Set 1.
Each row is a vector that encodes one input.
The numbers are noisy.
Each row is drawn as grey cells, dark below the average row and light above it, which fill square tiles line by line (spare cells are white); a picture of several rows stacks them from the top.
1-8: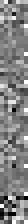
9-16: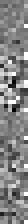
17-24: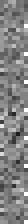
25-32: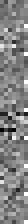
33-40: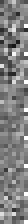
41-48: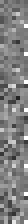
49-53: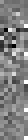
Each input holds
a list of up to two points on a 5-point line.
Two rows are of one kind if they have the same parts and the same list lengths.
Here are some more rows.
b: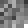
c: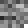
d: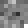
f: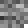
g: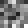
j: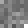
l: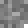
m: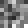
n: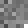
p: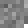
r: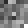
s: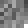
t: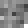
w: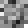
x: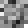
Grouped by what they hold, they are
b, d, g, m, s, t
c, f, w, x
j, l, n, p, r

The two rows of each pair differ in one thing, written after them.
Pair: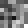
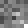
the place on the 5-point line in item 1 of the list
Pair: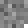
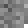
the place on the 5-point line in item 1 of the list
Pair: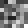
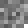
the place on the 5-point line in item 2 of the list
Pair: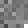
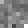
the place on the 5-point line in item 2 of the list
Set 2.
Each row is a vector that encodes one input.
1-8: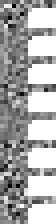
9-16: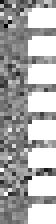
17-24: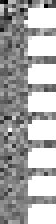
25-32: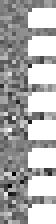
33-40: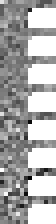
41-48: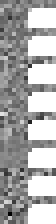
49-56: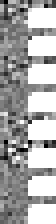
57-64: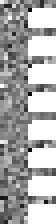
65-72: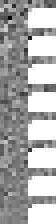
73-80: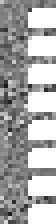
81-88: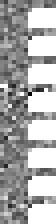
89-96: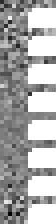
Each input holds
a point on a 10-point line and a true/false value.
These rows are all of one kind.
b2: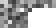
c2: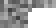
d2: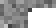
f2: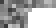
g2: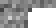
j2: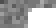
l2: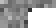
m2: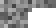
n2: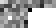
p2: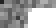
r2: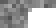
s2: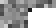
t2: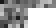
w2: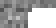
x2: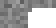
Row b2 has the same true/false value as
f2, m2, t2 and x2.
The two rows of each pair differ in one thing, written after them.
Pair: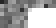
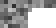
the place on the 10-point line
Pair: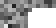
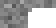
the place on the 10-point line
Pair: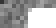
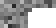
the place on the 10-point line
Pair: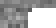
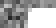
the true/false value
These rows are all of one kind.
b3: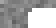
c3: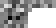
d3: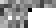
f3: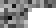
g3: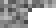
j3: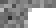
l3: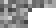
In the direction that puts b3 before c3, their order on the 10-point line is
b3, l3, j3, d3, g3, c3, f3.
